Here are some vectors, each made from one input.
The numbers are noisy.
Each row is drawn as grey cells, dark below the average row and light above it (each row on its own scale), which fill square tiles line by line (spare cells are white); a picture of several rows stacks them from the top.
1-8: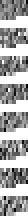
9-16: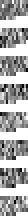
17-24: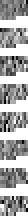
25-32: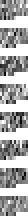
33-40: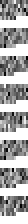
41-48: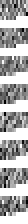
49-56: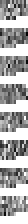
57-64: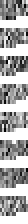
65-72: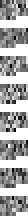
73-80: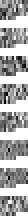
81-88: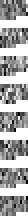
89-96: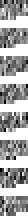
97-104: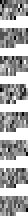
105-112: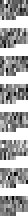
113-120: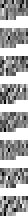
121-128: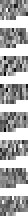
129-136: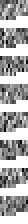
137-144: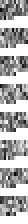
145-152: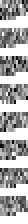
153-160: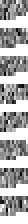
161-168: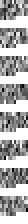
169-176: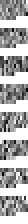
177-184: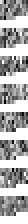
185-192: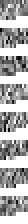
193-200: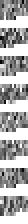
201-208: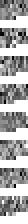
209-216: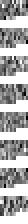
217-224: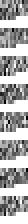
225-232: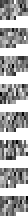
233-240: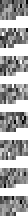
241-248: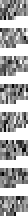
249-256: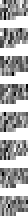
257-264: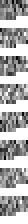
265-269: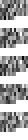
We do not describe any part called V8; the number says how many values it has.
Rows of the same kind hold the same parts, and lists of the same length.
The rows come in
3 kinds.
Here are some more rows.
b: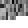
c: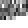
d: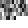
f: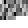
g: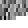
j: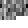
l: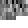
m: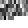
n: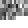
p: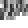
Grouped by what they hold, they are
b, d, j, l
c, f, g, m, n
p

